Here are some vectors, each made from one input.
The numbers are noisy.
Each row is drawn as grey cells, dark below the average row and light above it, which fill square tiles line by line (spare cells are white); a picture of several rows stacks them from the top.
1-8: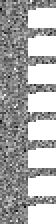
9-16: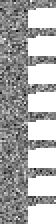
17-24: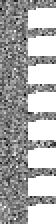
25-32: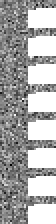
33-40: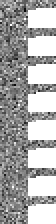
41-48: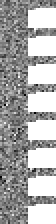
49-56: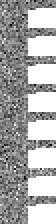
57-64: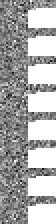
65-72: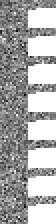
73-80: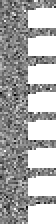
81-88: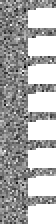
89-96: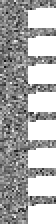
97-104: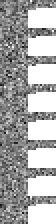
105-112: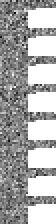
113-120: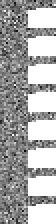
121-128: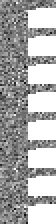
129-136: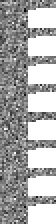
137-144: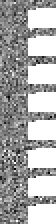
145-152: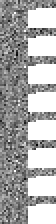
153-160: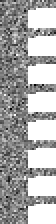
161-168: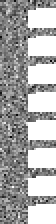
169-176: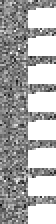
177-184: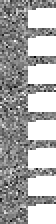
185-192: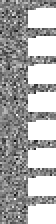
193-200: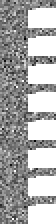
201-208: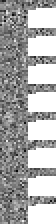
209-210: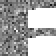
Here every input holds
either a point on a 5-point circle and a point on an 8-point line, or one of 5 labels, a point on a 3-point line, a point on a 4-point line and a true/false value.
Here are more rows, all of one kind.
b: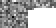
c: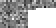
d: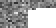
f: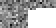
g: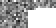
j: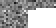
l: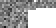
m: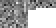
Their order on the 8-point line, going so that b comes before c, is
f, j, d, m, b, g, l, c.
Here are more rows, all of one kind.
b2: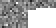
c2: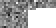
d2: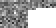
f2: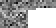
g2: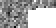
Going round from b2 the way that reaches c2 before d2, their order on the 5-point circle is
b2, c2, g2, f2, d2.
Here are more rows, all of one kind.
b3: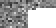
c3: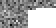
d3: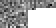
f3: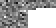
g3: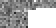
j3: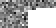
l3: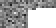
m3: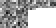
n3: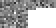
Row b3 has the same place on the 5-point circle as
g3, j3 and l3.
